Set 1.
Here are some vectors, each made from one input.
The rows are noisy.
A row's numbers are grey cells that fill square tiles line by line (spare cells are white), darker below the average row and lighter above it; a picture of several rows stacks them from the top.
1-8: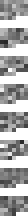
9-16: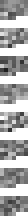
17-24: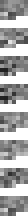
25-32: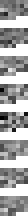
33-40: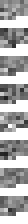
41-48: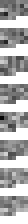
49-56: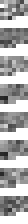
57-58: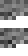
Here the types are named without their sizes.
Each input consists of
a point on a line.
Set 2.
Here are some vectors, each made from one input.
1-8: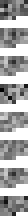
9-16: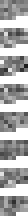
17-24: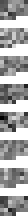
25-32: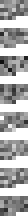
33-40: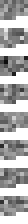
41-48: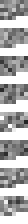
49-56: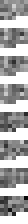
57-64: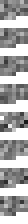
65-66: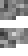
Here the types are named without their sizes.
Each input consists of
a point on a line.
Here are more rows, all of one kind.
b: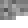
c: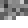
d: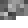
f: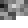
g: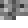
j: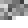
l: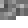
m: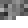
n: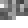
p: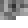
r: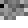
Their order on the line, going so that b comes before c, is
r, g, p, j, b, f, d, l, n, m, c.
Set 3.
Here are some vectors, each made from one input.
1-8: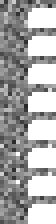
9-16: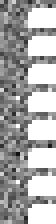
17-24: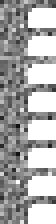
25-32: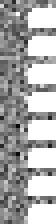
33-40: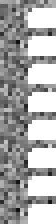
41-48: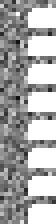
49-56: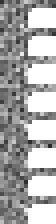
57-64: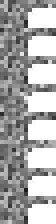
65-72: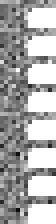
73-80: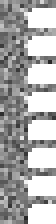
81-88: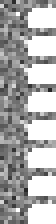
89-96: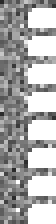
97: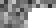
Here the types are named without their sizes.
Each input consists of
three true/false values.
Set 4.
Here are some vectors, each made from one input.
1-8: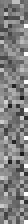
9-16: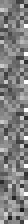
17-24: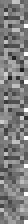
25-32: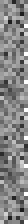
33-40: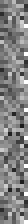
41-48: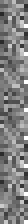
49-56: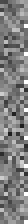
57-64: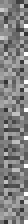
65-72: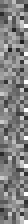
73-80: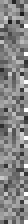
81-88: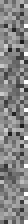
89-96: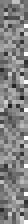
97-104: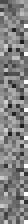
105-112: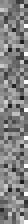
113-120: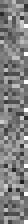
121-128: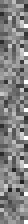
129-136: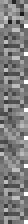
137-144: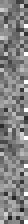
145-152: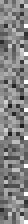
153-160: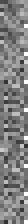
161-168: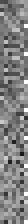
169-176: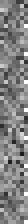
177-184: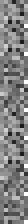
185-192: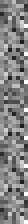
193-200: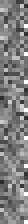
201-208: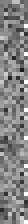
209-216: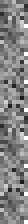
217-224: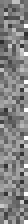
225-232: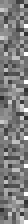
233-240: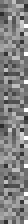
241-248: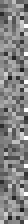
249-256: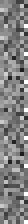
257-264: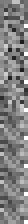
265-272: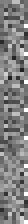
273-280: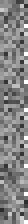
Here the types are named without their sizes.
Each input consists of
a point on a line.
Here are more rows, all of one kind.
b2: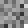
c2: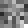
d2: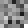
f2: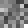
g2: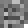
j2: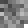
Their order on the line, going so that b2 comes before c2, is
d2, b2, j2, g2, f2, c2.
